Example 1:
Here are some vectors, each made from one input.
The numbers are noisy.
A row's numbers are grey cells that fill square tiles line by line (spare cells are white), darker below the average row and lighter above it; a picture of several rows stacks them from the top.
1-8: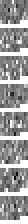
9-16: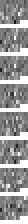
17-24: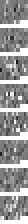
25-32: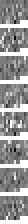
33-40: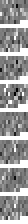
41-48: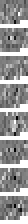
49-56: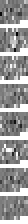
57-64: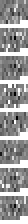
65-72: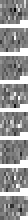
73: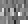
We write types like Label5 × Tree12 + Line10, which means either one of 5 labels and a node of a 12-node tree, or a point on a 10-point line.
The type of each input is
Bool × Bool × Bool × Label5.
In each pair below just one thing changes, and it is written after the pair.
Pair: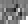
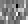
the label
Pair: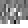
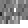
the label
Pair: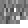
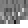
the label
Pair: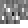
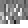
the label
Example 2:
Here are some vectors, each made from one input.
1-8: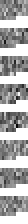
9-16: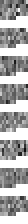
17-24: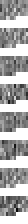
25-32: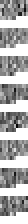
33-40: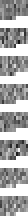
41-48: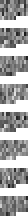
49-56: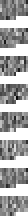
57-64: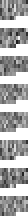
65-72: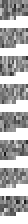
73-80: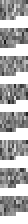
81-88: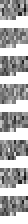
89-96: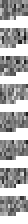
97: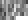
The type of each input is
Bool × Bool × Bool × Bool + Line7.
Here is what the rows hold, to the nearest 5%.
About 30% of them hold a point on a 7-point line. The rest hold four true/false values.
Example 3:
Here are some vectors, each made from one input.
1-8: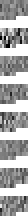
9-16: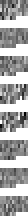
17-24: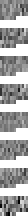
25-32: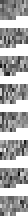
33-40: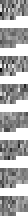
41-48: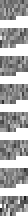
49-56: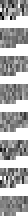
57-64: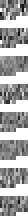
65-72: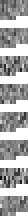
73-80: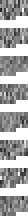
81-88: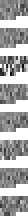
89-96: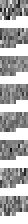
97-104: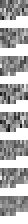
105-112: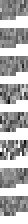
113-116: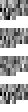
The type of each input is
(Bool × Bool × Bool × Bool + Unit) × Line10.
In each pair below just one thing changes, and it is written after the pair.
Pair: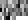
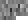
the place on the 10-point line
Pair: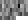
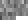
the place on the 10-point line
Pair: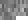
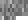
the place on the 10-point line
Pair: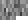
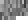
the place on the 10-point line
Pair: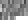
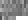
one of the four true/false values
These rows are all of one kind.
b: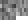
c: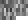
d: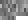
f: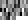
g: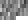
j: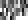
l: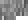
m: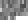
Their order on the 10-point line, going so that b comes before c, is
d, b, f, m, g, l, j, c.
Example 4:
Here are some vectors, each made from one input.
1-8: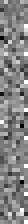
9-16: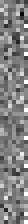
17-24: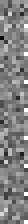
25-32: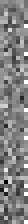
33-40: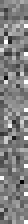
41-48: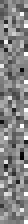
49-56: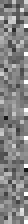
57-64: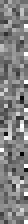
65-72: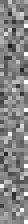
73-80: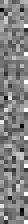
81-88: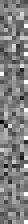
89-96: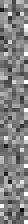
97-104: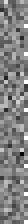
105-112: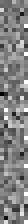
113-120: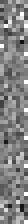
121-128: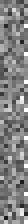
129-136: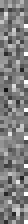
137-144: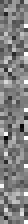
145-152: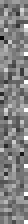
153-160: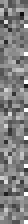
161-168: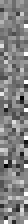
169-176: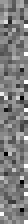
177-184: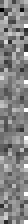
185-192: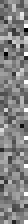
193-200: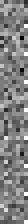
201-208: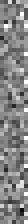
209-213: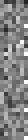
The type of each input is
Circle14 × Label11.
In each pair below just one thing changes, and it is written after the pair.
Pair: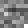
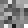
the label
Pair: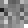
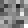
the place on the 14-point circle
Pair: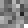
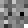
the label
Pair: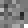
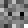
the label
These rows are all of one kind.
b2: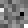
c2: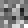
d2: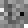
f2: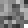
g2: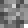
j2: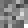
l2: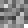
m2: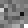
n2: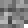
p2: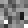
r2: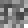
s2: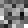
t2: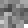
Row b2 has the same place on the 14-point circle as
c2, m2, p2 and r2.
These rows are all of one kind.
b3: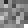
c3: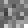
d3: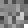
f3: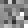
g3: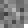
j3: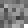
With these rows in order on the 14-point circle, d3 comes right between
b3 and f3.
